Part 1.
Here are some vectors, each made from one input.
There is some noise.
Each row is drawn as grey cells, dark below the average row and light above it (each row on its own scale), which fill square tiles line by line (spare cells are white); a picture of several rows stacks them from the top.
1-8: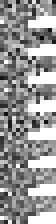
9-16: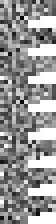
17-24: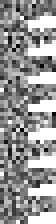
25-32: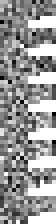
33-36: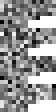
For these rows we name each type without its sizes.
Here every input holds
a label.
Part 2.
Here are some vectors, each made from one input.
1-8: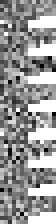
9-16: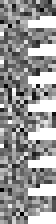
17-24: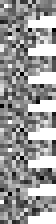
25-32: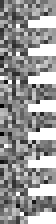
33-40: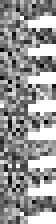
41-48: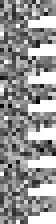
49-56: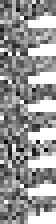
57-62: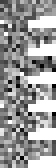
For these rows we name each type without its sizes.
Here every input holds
a label.
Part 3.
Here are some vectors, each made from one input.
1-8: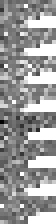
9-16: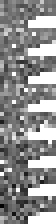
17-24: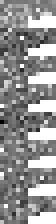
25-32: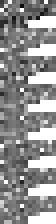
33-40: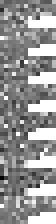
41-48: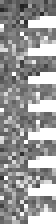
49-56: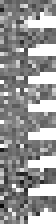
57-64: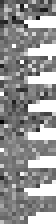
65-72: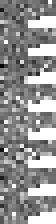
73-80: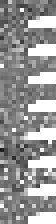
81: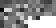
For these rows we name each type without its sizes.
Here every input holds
a point on a circle.
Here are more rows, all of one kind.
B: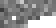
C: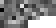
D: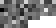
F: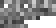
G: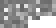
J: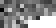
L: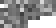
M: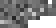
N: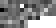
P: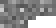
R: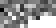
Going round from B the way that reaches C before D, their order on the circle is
B, R, P, M, C, N, D, L, F, J, G.
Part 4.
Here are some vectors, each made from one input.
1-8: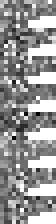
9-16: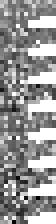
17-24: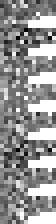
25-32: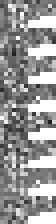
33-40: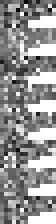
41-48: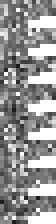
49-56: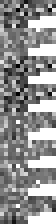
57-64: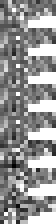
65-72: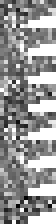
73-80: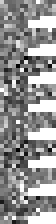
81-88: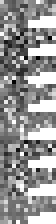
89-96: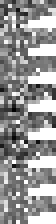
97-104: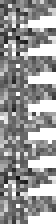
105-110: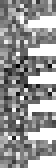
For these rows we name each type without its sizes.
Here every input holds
a label.
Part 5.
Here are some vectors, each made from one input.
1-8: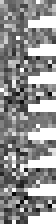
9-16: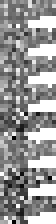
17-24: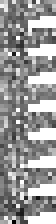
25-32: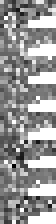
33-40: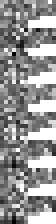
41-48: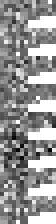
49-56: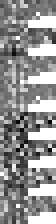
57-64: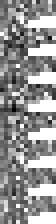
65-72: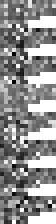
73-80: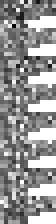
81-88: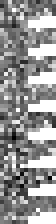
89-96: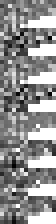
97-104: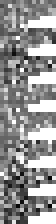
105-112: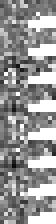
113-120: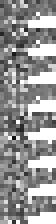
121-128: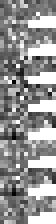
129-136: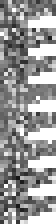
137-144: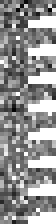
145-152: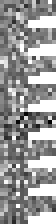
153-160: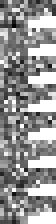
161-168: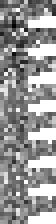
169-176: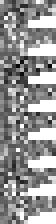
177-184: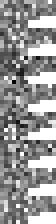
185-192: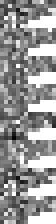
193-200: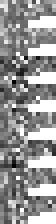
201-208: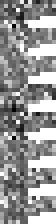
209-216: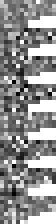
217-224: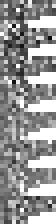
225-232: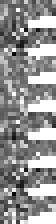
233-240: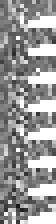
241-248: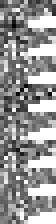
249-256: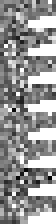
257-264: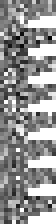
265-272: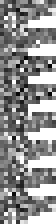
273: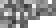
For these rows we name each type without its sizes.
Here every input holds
a label.
